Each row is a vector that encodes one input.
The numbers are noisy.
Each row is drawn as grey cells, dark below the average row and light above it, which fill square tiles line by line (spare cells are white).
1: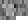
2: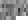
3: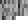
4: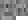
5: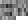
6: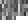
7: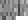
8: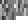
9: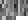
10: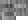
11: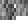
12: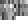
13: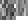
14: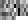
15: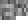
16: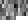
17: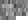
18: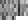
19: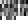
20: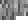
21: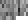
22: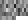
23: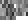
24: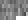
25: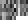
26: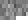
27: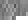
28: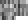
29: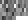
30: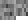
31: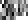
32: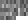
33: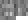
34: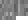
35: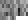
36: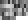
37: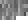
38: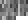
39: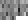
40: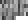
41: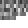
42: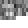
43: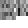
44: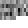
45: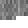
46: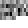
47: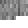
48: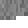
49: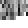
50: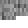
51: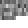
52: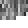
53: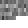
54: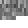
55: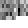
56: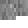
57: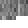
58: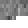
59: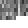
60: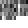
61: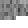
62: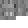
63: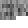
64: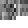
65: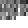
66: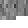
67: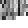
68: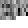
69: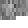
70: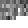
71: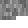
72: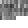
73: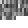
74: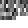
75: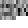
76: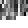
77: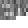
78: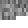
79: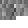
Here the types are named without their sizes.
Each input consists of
a point on each of two lines, together with either a fixed value, or three true/false values.
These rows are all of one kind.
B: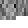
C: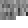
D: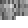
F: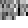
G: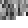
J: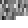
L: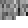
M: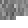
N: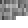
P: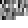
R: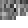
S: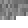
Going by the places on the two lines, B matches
C, D, F and N.
